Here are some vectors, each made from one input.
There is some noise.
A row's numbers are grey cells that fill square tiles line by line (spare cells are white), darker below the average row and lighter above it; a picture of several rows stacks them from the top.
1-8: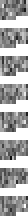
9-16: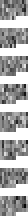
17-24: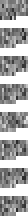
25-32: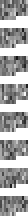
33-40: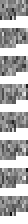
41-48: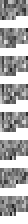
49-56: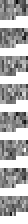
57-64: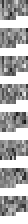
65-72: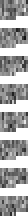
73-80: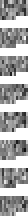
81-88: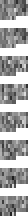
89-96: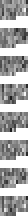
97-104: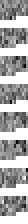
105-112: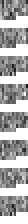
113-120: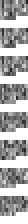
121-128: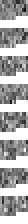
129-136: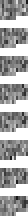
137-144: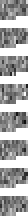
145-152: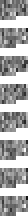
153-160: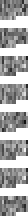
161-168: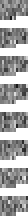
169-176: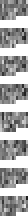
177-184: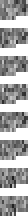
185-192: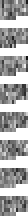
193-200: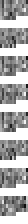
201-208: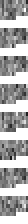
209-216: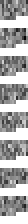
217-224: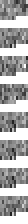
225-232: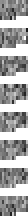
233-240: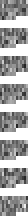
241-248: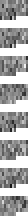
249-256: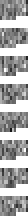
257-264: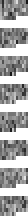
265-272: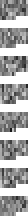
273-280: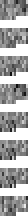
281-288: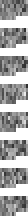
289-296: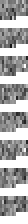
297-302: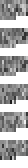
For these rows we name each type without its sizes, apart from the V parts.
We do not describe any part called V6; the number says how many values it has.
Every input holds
either a node of a tree, three true/false values and a value of V6, or a list of points on a line.
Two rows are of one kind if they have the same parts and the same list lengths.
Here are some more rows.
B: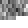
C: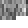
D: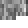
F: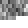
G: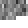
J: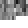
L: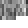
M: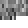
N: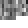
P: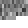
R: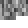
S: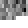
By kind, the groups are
B, F
C, D, L
G, J, P, S
M
N, R

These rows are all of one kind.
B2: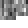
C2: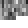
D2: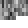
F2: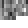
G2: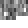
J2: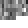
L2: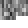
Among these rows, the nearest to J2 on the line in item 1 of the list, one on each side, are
C2 and F2.
